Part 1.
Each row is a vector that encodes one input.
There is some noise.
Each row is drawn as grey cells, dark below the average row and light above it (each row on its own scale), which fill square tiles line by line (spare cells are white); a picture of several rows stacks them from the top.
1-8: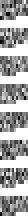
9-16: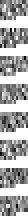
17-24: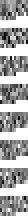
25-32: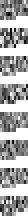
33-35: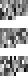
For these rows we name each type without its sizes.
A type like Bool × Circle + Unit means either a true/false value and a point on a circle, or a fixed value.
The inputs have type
Bool × Bool × Bool.
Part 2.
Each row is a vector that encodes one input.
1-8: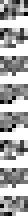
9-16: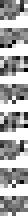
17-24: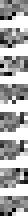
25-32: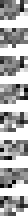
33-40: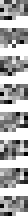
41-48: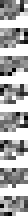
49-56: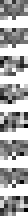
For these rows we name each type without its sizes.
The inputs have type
Bool × Bool × Bool + Unit.
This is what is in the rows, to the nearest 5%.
About 5% of them hold a fixed value. The rest hold three true/false values.
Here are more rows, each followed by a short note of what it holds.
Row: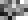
a fixed value
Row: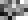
a fixed value
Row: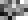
a fixed value
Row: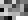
three true/false values
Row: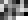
three true/false values
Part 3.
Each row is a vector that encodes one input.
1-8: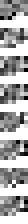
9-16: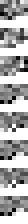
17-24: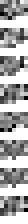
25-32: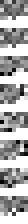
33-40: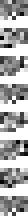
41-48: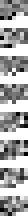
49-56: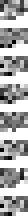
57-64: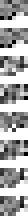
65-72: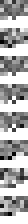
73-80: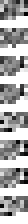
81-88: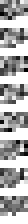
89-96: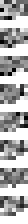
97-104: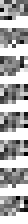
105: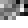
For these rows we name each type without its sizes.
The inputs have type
Bool × Bool × Bool + Unit.
